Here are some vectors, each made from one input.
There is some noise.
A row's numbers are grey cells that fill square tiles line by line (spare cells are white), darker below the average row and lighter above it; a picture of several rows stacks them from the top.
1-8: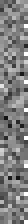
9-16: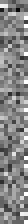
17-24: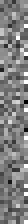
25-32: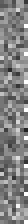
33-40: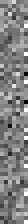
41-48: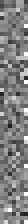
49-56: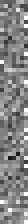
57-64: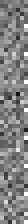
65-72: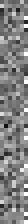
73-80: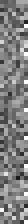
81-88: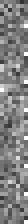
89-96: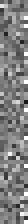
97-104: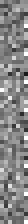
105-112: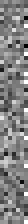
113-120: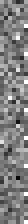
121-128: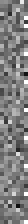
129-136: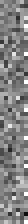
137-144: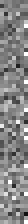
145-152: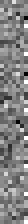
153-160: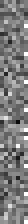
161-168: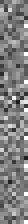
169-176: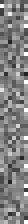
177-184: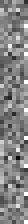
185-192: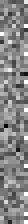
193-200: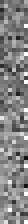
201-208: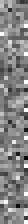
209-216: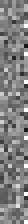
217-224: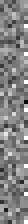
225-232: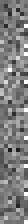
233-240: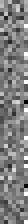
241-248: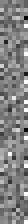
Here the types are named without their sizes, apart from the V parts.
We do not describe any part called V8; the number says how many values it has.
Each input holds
a value of V8, together with a list of points on a line.
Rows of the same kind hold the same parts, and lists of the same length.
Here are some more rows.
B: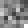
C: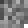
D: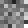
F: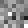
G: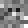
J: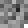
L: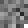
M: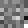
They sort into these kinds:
B, F, J, L
C
D, G
M

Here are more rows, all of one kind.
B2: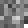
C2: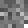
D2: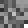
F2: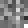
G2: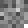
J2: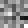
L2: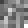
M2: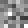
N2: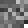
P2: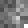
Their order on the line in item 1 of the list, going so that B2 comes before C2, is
B2, N2, C2, D2, P2, G2, L2, M2, F2, J2.
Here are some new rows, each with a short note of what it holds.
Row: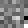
a value of V8, together with the empty list
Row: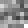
a value of V8, together with a list of three items
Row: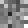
a value of V8, together with a list of three items
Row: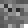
a value of V8, together with a list of two items
